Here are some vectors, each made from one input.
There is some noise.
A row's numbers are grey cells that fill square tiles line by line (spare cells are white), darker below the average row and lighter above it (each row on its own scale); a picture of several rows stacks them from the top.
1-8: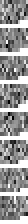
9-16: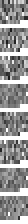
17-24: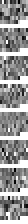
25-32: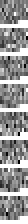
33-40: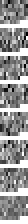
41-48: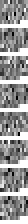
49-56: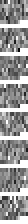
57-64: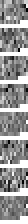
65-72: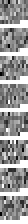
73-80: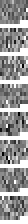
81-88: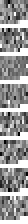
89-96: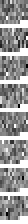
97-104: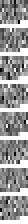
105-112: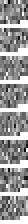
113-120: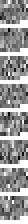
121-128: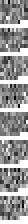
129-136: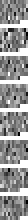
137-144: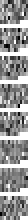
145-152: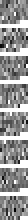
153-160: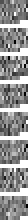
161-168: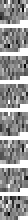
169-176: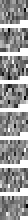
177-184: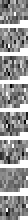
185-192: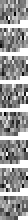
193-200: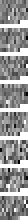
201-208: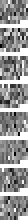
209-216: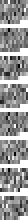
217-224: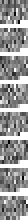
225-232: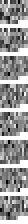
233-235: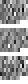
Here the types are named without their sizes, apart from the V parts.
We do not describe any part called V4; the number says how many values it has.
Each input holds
a true/false value, together with either a point on a line, or a value of V4.
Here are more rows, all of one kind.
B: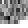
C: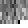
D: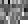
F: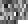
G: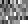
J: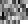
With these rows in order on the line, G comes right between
D and F.
